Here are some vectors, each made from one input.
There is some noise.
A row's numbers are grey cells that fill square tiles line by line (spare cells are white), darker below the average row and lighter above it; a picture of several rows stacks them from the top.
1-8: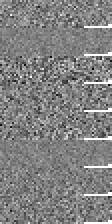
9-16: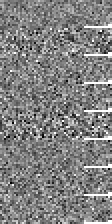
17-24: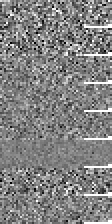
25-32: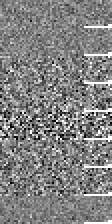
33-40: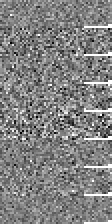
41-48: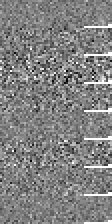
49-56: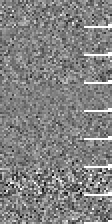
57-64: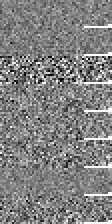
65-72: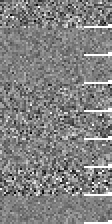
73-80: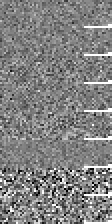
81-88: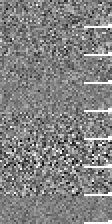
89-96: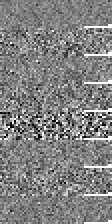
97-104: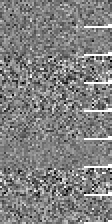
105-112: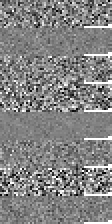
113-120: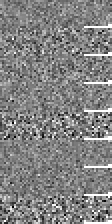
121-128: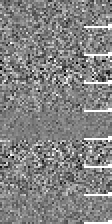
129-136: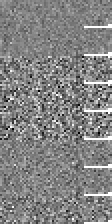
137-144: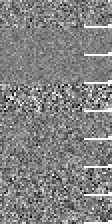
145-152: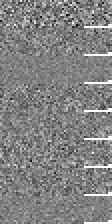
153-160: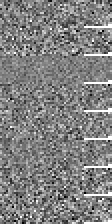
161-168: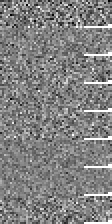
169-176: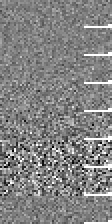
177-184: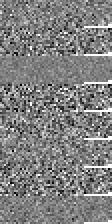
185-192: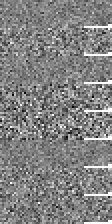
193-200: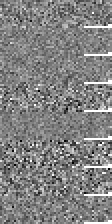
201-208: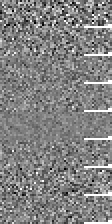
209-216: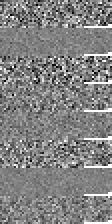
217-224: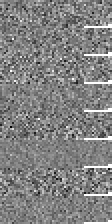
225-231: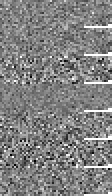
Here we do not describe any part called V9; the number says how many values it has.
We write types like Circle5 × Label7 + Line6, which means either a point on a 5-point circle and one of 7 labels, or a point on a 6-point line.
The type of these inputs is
(Bool × Line8 × V9 + Line5) × (Tree8 + Unit).
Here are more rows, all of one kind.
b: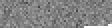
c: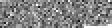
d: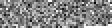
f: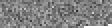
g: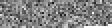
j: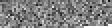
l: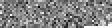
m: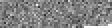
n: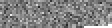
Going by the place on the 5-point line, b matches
f and l.
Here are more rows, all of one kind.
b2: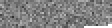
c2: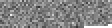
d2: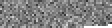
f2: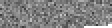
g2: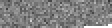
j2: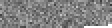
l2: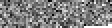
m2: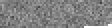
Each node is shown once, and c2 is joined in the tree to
d2 and g2.
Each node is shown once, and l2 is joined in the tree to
j2 and m2.
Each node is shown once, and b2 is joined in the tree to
f2.
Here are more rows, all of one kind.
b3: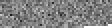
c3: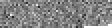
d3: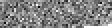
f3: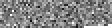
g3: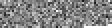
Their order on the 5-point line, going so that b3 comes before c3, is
b3, d3, g3, c3, f3.
